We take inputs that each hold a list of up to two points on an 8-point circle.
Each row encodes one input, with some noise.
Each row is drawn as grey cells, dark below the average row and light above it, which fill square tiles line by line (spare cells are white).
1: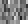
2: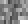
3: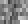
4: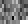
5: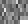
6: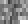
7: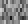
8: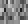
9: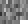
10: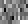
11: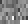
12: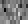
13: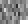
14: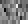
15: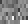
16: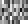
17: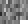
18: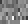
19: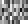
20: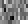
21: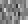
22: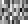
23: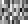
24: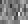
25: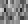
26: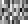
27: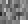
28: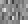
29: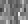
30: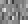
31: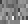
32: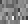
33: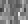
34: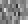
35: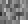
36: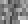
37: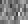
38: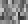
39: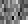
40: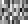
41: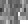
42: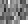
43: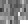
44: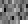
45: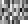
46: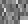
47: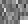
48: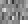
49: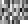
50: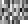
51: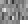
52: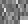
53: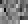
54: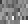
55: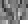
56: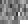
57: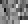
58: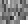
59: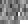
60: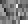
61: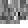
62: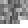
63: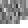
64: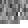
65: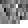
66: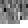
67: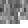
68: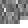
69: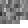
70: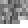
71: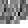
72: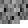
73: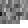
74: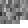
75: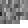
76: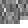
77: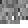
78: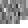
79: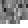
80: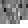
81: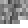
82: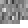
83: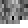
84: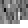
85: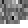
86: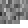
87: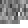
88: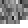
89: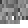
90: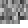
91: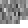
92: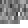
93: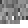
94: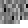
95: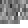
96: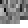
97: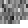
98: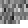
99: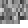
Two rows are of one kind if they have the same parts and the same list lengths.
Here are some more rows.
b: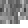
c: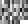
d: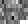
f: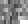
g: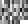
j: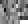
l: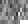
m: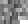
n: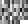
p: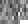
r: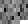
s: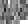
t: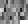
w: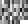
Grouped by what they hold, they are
b, f, l, m, p
c, g, n, w
d, j, r, s, t

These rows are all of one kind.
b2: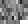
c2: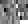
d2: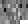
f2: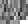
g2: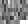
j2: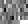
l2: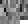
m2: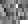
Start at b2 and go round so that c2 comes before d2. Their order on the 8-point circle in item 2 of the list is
b2, g2, j2, l2, f2, c2, d2, m2.
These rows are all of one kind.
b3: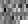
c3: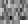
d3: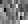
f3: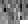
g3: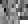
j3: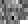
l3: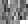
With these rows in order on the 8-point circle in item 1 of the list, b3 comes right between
f3 and j3.
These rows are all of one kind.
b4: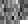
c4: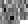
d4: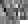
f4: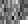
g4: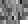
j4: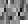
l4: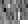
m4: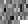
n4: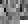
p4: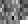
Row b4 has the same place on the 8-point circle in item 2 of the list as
f4, j4, m4 and n4.
